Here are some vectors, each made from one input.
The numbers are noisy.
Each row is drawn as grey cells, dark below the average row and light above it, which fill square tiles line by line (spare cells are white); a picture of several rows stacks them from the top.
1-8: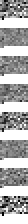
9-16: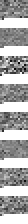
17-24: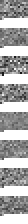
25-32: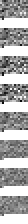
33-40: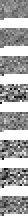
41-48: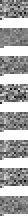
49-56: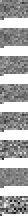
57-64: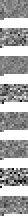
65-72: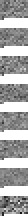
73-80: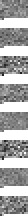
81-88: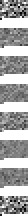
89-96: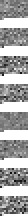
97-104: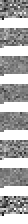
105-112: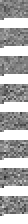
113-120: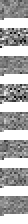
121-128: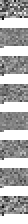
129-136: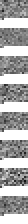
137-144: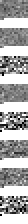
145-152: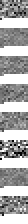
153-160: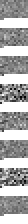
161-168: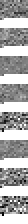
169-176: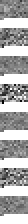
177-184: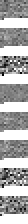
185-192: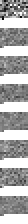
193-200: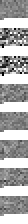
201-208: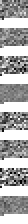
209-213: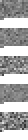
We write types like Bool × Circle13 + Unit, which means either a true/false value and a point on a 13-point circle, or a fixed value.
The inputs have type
(Bool × Bool × Bool × Bool + Line3 × Line5 × (Line6 + Line9)) × Line9.
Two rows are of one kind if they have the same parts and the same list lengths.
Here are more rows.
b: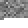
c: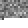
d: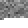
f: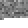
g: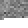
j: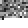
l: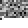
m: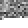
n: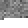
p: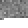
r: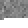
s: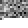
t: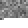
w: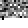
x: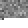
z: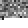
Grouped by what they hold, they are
b, d, l, n, p, s, t
c, g, m, r, x
f, j, w, z

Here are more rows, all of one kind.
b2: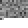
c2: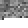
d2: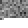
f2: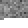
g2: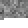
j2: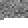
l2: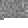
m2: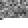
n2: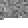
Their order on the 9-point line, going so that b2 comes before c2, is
g2, n2, f2, l2, b2, d2, c2, m2, j2.
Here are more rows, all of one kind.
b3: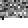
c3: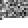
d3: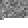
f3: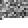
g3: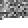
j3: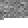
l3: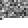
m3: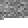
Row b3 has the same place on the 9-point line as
c3 and d3.
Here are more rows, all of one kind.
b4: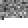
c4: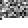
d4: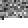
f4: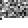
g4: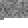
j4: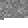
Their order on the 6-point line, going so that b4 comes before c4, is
b4, j4, f4, g4, d4, c4.
